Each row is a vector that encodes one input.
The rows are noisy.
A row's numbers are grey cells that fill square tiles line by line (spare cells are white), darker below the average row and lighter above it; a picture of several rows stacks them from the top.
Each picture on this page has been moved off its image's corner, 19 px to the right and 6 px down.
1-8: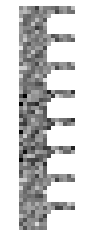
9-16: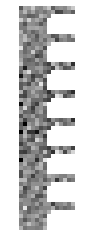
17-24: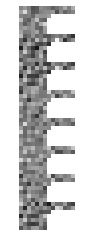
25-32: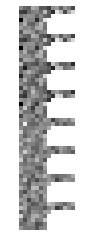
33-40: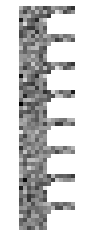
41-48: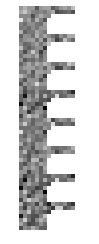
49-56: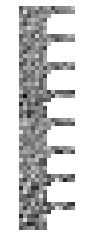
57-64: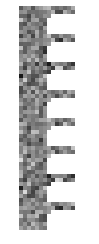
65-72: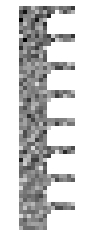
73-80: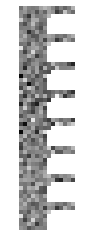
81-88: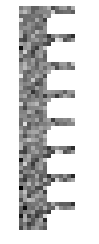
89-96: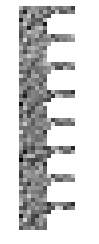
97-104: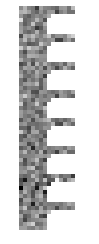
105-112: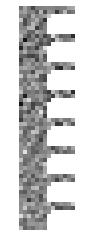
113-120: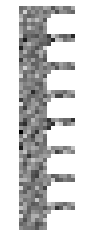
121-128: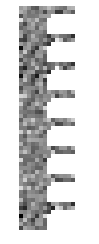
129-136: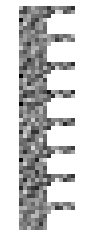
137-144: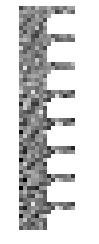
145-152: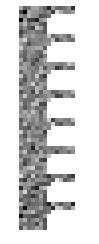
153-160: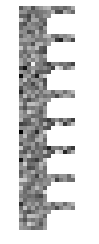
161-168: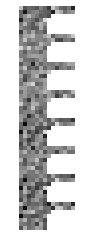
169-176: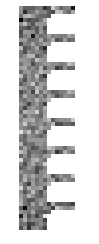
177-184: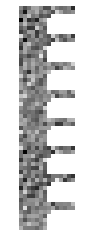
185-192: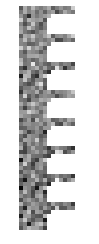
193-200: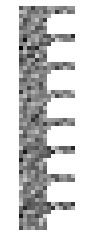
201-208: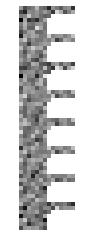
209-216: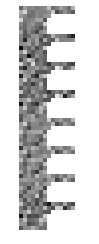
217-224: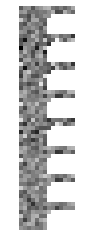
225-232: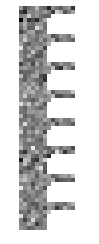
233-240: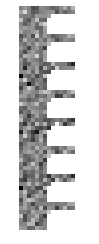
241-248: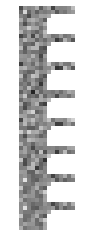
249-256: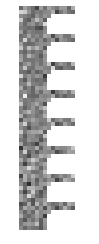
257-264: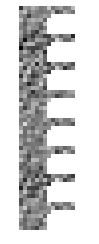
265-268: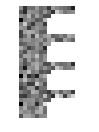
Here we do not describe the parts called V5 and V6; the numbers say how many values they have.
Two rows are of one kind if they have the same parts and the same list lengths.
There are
2 kinds of row.
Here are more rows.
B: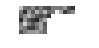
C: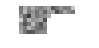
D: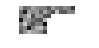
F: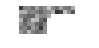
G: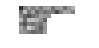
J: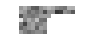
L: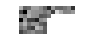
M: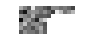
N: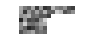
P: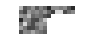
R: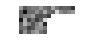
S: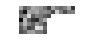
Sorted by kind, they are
B, C, G, M, N, P
D, F, J, L, R, S

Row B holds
a point on a 7-point line, a true/false value and a value of V6.
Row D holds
a true/false value, a value of V5 and a value of V6.
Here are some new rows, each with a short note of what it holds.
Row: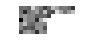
a point on a 7-point line, a true/false value and a value of V6
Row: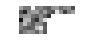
a point on a 7-point line, a true/false value and a value of V6
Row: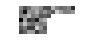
a true/false value, a value of V5 and a value of V6
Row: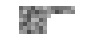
a true/false value, a value of V5 and a value of V6
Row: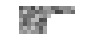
a true/false value, a value of V5 and a value of V6
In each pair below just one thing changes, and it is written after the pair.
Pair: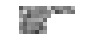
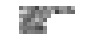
the place on the 7-point line
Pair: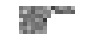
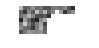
the true/false value
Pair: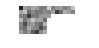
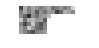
the value of V6
